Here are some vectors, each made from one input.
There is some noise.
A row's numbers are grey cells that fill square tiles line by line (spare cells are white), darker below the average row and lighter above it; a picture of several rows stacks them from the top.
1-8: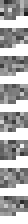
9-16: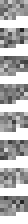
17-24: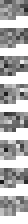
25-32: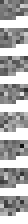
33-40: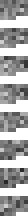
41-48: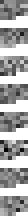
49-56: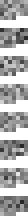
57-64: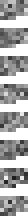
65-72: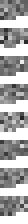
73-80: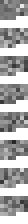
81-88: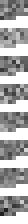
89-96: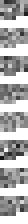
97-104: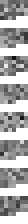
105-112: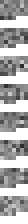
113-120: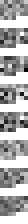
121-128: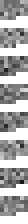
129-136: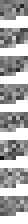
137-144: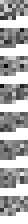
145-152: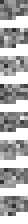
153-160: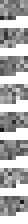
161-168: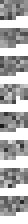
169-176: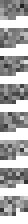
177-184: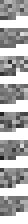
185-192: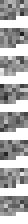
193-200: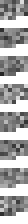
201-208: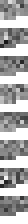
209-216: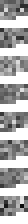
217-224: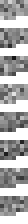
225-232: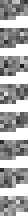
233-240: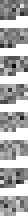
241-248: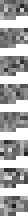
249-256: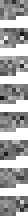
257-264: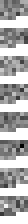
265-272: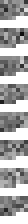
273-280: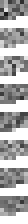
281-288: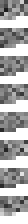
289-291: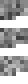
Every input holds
a list of up to two items, each either a point on each of two 3-point lines, or a point on a 4-point line and a true/false value.
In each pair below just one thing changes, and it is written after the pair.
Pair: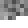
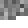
the true/false value in item 1 of the list
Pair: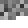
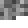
the true/false value in item 2 of the list
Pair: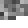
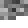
the true/false value in item 1 of the list
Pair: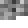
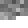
the place on the 4-point line in item 1 of the list
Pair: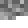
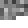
the true/false value in item 1 of the list
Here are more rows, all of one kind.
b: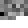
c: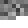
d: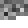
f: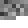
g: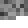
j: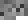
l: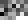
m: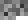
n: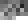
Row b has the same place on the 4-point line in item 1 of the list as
f and j.
